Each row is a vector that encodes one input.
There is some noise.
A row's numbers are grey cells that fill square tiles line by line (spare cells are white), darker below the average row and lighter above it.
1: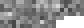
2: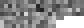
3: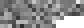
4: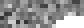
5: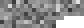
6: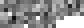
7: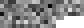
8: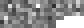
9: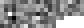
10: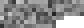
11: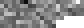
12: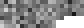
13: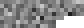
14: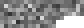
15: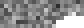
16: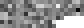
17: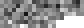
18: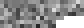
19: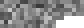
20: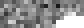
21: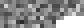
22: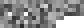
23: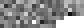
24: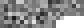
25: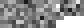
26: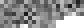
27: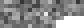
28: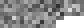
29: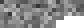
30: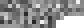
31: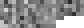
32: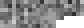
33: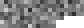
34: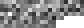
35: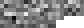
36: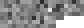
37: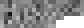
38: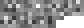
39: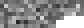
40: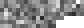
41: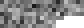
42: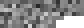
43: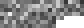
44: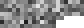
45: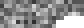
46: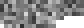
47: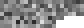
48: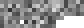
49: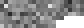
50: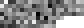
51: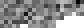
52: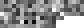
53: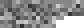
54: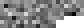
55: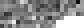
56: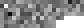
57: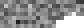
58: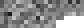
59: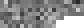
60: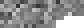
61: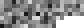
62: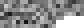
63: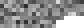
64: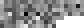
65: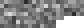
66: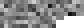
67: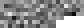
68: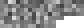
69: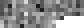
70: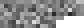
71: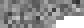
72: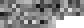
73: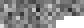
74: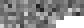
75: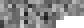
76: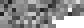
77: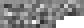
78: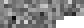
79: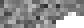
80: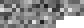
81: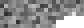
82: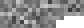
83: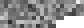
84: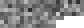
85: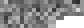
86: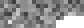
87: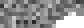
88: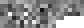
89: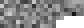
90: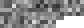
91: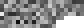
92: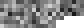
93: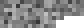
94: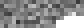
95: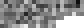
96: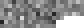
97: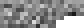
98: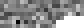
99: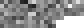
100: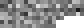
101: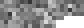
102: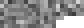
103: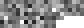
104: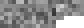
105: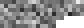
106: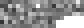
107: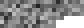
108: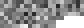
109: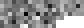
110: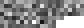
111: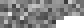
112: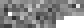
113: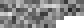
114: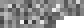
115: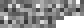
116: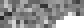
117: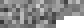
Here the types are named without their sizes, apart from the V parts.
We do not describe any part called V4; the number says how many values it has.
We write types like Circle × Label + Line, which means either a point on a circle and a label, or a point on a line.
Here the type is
Line × (Line + V4).
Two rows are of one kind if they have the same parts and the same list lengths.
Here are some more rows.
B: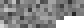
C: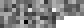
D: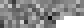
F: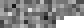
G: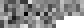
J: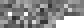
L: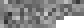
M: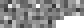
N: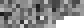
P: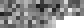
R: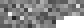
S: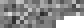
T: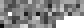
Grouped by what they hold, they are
B, L, N, P
C, D, F, G, J, M, R, S, T

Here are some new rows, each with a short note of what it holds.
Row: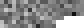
a point on a line and a value of V4
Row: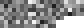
a point on each of two lines
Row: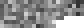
a point on a line and a value of V4
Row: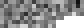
a point on a line and a value of V4
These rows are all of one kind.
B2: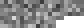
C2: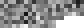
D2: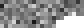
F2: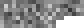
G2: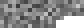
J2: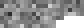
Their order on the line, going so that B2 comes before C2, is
B2, G2, F2, J2, D2, C2.
